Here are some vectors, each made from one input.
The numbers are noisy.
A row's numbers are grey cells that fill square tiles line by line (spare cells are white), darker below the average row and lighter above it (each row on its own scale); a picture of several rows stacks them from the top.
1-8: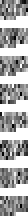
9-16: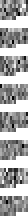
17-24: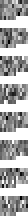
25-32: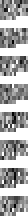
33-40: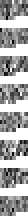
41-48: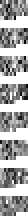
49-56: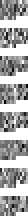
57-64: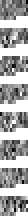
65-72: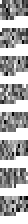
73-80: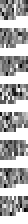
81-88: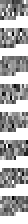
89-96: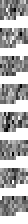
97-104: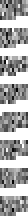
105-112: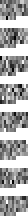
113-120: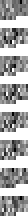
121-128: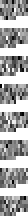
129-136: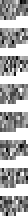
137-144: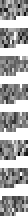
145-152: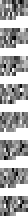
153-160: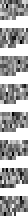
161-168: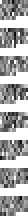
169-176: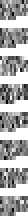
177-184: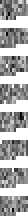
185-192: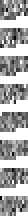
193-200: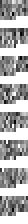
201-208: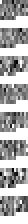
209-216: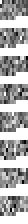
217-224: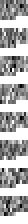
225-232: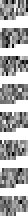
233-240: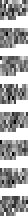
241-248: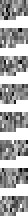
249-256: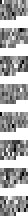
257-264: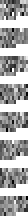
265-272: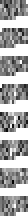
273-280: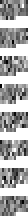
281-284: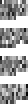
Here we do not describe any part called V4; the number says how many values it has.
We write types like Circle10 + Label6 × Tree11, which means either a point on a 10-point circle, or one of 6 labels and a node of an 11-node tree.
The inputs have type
Label11 × List2(V4) × Tree12.
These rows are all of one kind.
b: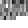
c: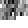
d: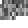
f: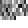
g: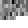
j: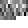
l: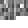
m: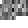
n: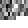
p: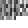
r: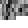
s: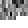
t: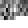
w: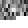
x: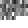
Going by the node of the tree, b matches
g, s, t and w.
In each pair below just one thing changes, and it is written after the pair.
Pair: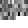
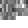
the label
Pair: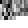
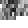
the value of V4 in item 2 of the list
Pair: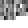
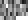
the value of V4 in item 1 of the list
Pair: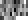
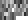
the label
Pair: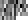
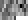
the value of V4 in item 2 of the list
